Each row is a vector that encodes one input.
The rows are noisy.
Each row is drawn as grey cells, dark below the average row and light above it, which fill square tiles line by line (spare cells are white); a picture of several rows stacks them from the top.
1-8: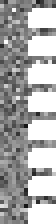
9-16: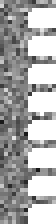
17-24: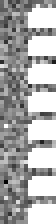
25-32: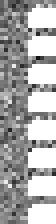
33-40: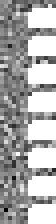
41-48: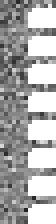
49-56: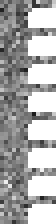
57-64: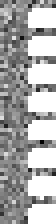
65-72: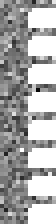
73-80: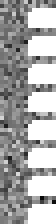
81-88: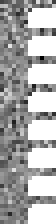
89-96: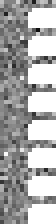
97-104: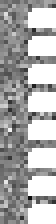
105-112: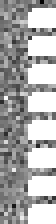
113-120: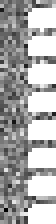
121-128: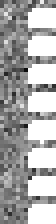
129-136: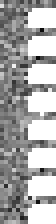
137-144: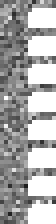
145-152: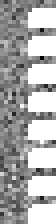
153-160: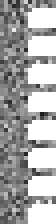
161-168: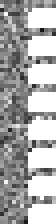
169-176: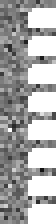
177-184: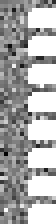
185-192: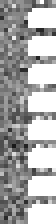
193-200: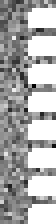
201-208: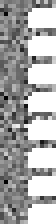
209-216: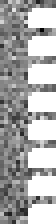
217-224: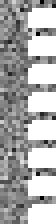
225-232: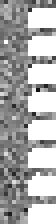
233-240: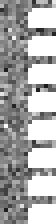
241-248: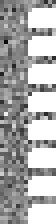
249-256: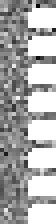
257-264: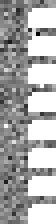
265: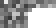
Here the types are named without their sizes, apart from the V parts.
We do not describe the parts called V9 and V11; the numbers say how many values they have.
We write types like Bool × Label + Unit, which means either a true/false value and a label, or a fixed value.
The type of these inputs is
Bool × Circle + (Line + V11) × V9.
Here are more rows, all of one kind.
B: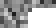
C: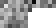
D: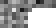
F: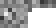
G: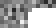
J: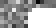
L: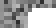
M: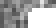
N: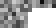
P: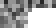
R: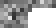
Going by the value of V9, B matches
J, M and N.
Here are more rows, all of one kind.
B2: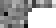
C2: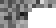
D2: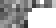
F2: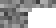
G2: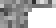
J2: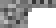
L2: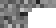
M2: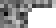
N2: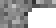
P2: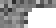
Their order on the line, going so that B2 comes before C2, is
D2, B2, N2, G2, M2, P2, J2, F2, L2, C2.
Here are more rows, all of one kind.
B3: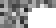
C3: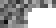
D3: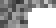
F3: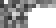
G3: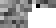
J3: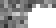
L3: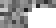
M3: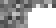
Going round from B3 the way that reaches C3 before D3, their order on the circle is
B3, J3, M3, C3, F3, G3, L3, D3.
